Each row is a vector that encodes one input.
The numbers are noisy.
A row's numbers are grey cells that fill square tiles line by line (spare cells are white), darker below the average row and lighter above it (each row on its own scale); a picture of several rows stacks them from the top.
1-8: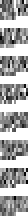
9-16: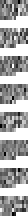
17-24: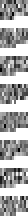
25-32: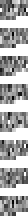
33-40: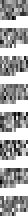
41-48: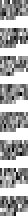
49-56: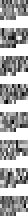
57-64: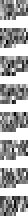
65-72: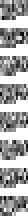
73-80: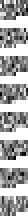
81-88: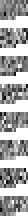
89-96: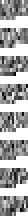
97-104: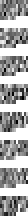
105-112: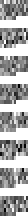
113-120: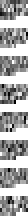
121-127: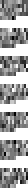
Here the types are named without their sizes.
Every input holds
a point on a circle, a point on a line and a true/false value.
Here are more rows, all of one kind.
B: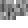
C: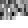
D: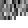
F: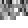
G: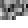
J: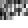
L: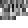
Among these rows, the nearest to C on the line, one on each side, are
F and G.
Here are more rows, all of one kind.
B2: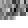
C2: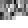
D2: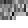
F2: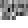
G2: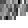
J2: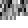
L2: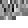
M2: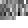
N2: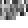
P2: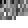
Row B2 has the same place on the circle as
F2, G2 and N2.
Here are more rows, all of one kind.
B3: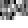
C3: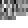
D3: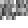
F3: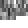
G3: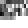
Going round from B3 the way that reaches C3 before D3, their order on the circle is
B3, C3, F3, D3, G3.
